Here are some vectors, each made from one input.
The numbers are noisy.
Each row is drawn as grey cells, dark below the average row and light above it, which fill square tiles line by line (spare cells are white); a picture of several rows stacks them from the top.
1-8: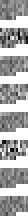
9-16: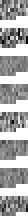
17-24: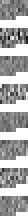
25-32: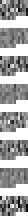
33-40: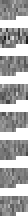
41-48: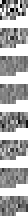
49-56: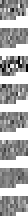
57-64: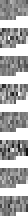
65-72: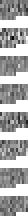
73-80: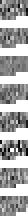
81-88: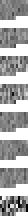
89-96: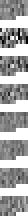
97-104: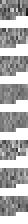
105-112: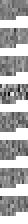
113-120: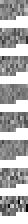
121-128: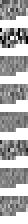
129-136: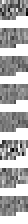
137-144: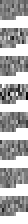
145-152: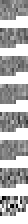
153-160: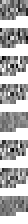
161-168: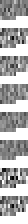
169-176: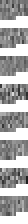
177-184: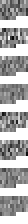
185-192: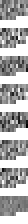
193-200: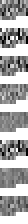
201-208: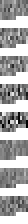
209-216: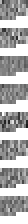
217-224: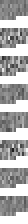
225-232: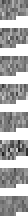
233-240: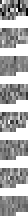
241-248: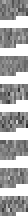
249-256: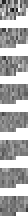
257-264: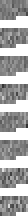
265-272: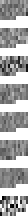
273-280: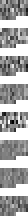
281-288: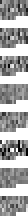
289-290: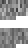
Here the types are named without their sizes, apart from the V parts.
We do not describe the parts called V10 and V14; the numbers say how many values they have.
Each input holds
a point on a line, together with either a label, or a value of V10 and a value of V14.
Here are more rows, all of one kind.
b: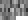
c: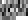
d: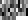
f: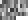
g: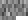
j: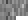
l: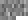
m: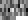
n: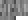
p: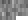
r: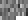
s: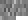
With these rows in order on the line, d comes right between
c and l.
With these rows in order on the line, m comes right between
b and p.
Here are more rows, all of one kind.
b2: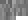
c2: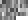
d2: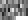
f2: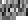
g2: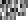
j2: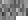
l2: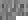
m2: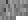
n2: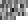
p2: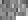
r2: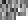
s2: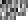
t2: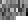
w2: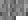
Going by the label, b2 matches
g2, l2, n2 and t2.
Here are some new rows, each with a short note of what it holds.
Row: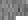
a point on a line, a value of V10 and a value of V14
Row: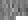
a point on a line, a value of V10 and a value of V14
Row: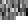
a point on a line, a value of V10 and a value of V14
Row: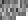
a point on a line, a value of V10 and a value of V14
